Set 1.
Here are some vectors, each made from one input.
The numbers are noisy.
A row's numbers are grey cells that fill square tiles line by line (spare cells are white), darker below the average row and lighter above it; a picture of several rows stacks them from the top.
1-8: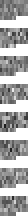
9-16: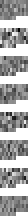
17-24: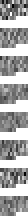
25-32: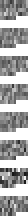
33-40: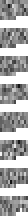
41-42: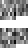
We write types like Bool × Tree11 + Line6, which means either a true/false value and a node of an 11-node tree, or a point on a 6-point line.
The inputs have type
Line5.
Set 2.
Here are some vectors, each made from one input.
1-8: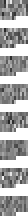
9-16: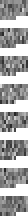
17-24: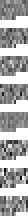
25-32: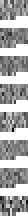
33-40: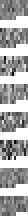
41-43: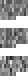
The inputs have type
Line4.
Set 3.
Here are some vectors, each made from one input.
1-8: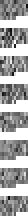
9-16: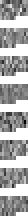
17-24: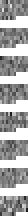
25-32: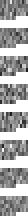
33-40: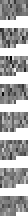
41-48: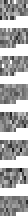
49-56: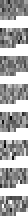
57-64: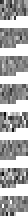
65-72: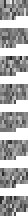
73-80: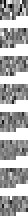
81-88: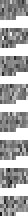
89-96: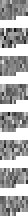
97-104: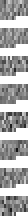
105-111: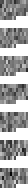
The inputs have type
Line6 × Line6.
